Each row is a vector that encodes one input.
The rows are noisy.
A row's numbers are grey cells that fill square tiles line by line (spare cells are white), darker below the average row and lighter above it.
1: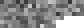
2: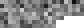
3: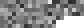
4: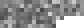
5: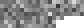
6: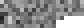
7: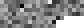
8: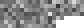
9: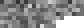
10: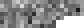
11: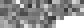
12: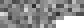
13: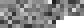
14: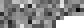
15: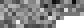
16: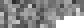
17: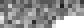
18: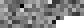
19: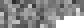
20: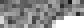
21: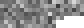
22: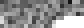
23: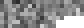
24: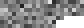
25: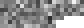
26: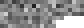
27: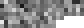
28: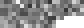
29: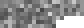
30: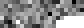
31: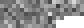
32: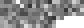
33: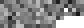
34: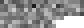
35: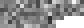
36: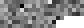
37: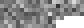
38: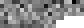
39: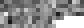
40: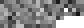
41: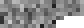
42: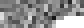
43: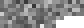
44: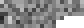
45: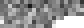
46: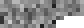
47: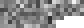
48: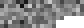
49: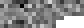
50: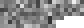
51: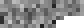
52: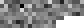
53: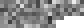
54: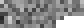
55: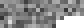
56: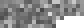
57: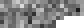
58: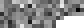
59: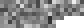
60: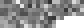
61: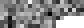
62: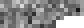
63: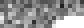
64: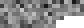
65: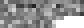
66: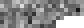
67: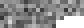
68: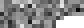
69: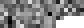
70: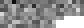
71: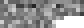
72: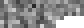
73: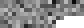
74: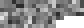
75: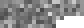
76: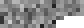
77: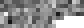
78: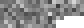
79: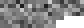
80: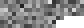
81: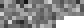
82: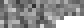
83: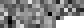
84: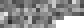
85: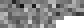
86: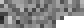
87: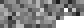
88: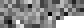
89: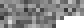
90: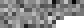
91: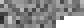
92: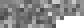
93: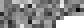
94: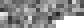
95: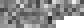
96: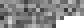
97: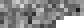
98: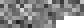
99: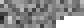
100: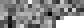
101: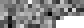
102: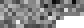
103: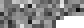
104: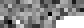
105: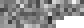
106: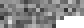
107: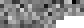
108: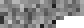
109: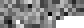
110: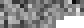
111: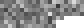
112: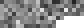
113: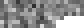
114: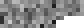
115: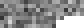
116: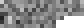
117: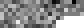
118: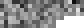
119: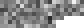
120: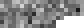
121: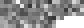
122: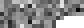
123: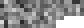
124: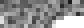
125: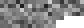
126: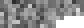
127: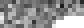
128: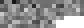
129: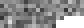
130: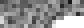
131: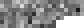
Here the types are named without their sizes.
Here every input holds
a point on a line, together with either a fixed value, or a node of a tree.
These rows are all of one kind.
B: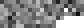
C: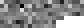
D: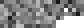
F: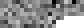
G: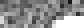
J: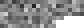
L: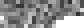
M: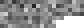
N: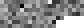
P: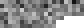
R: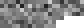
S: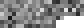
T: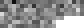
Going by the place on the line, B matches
D and S.
